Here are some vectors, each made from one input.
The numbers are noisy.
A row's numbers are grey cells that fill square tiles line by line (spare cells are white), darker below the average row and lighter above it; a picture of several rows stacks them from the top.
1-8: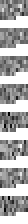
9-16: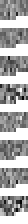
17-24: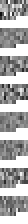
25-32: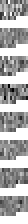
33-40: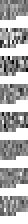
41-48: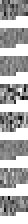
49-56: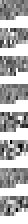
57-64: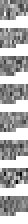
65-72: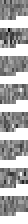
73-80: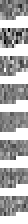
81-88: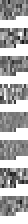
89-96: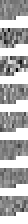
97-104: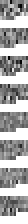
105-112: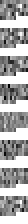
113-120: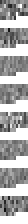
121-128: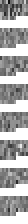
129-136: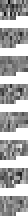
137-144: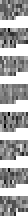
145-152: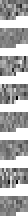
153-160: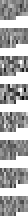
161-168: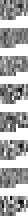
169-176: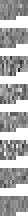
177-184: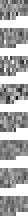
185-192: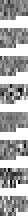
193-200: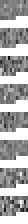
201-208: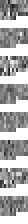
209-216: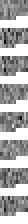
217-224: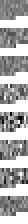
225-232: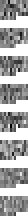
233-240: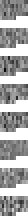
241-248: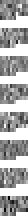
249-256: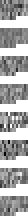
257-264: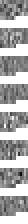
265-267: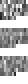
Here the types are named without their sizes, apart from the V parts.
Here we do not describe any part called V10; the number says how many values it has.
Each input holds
a label, together with a list of items, each either a point on a line, or a value of V10.
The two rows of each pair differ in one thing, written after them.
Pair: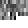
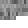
the place on the line in item 1 of the list
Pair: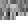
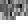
the place on the line in item 2 of the list
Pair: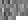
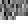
the place on the line in item 2 of the list
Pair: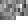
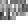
the place on the line in item 2 of the list
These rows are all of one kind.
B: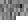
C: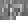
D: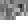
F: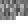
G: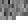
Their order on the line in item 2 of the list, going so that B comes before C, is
G, B, D, F, C.
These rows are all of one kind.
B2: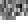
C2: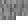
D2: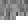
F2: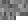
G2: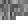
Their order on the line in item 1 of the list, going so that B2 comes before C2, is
F2, B2, D2, G2, C2.
